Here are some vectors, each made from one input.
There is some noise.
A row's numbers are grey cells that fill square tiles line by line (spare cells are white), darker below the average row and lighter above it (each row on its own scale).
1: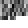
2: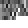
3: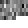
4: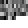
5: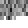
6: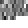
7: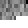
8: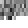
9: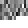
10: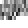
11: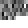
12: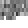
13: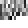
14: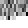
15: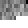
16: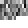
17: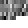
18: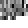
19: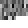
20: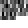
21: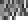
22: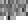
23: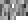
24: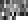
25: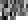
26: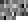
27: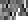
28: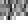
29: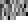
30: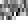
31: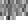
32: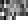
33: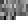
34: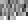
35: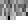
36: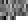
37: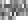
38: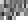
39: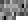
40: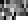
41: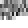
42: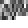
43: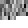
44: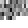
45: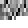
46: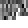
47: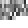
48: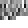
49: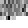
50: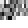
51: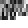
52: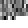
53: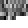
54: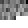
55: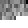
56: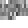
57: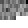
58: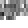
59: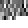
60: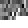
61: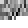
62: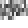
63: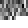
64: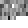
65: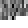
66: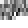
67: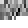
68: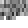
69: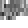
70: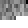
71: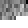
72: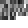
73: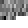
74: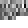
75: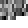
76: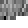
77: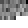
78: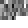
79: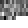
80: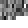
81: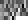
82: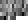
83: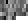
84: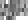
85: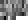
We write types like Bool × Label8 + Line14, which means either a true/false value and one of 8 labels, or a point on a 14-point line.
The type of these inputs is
Bool × List2(Line5).
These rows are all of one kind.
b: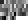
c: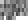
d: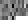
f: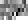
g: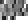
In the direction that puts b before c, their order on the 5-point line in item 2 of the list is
b, g, c, f, d.
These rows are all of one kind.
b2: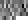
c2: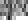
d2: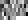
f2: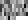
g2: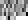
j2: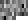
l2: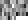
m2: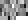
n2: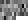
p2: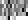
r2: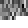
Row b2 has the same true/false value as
j2, n2 and r2.
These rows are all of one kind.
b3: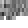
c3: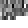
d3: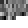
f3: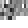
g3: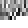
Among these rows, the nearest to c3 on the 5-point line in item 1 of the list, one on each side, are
b3 and g3.
